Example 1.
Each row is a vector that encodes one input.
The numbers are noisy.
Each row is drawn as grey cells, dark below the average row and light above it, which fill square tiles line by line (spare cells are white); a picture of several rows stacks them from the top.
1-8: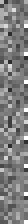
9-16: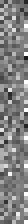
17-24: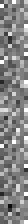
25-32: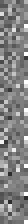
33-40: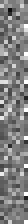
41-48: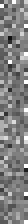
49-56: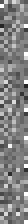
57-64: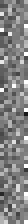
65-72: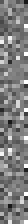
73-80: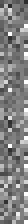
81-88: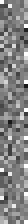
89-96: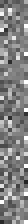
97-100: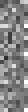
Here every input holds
five true/false values.
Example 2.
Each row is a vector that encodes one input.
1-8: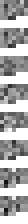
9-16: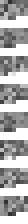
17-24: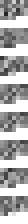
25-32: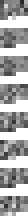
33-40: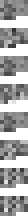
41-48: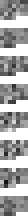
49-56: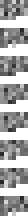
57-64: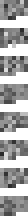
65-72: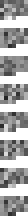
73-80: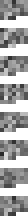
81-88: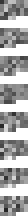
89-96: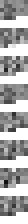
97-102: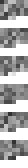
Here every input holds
four true/false values.
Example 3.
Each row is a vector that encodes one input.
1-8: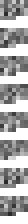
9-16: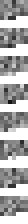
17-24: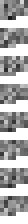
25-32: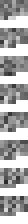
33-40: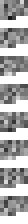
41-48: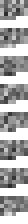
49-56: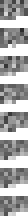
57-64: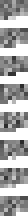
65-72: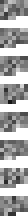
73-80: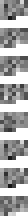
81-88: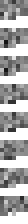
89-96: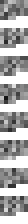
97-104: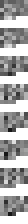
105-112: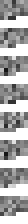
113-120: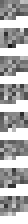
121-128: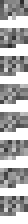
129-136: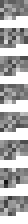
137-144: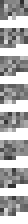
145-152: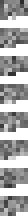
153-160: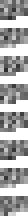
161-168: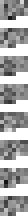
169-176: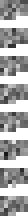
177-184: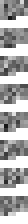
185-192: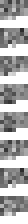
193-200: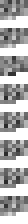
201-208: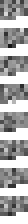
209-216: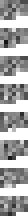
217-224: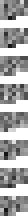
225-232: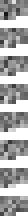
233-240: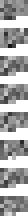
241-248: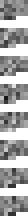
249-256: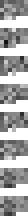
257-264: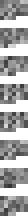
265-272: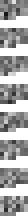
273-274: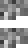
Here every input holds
four true/false values.
